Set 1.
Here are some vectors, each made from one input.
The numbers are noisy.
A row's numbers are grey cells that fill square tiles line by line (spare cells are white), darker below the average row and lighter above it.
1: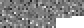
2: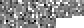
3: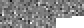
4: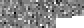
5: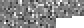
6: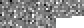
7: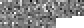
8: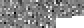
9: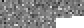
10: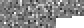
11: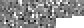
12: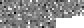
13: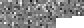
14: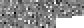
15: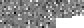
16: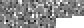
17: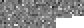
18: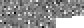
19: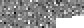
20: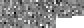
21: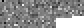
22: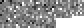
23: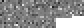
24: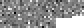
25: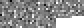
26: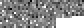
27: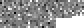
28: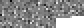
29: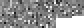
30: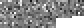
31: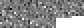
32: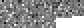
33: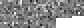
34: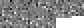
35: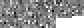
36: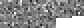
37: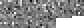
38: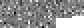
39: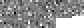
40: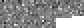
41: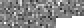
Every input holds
a point on a 4-point line.
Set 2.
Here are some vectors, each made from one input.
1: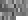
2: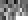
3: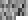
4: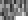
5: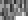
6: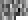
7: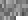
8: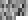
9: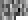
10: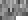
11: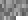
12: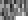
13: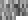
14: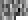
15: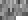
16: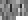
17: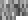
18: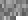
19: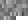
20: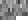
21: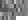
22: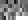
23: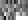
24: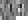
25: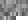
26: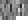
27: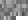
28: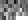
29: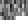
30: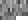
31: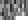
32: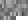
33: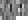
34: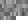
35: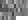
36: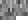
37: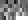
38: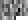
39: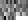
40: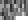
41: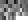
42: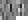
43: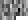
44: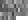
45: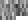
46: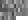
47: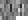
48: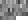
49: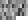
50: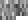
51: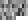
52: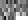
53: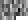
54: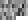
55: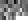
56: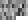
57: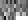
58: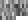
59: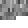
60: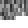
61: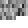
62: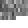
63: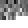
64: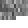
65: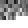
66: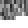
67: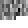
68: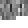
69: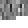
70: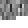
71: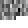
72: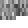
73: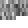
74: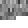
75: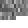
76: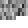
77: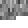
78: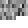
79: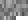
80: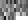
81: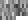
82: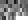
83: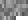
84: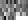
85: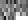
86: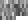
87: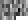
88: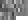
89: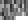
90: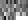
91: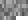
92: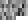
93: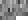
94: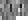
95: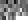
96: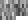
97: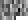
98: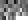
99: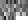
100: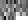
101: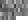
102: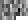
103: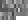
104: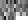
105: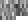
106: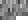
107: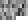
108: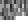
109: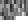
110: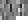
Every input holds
a point on a 10-point line.
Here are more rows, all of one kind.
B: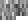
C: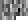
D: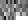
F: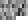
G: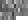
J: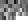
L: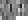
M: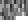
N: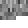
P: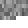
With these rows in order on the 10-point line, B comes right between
F and N.
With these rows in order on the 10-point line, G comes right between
L and P.
